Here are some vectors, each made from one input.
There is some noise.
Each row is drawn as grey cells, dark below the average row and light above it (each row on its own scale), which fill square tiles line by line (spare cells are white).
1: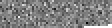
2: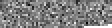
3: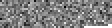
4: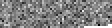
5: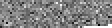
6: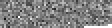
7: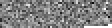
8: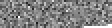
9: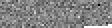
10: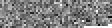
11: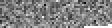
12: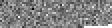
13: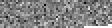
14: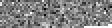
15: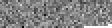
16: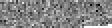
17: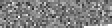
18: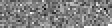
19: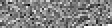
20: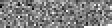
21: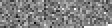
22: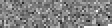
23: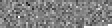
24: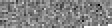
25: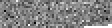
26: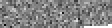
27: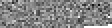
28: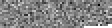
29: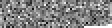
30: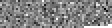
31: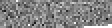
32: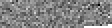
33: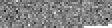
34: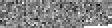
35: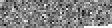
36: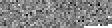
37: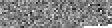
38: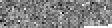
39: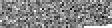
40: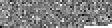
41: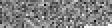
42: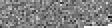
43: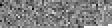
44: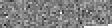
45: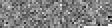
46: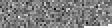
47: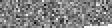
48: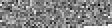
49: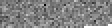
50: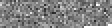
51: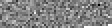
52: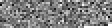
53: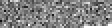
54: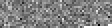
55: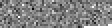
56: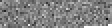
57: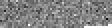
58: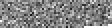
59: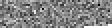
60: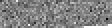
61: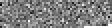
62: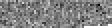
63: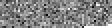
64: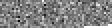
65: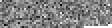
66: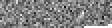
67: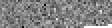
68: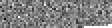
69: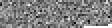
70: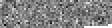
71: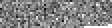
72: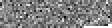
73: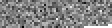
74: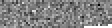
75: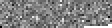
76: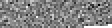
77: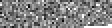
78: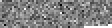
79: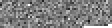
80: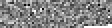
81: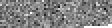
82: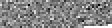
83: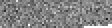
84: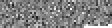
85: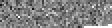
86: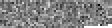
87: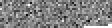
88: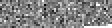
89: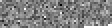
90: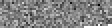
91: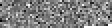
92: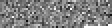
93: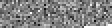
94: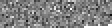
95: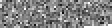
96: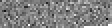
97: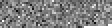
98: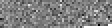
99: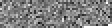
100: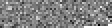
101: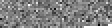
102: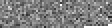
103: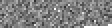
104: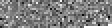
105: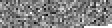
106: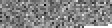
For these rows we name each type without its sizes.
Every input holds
a label, together with either a label, or a point on a line.
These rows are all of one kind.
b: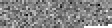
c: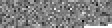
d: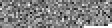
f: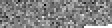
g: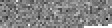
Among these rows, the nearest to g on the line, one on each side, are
d and f.
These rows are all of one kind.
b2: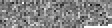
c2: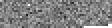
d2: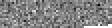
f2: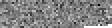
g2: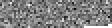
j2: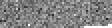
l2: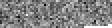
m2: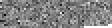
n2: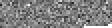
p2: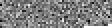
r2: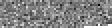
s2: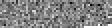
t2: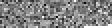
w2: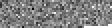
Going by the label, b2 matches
d2, f2, r2 and s2.
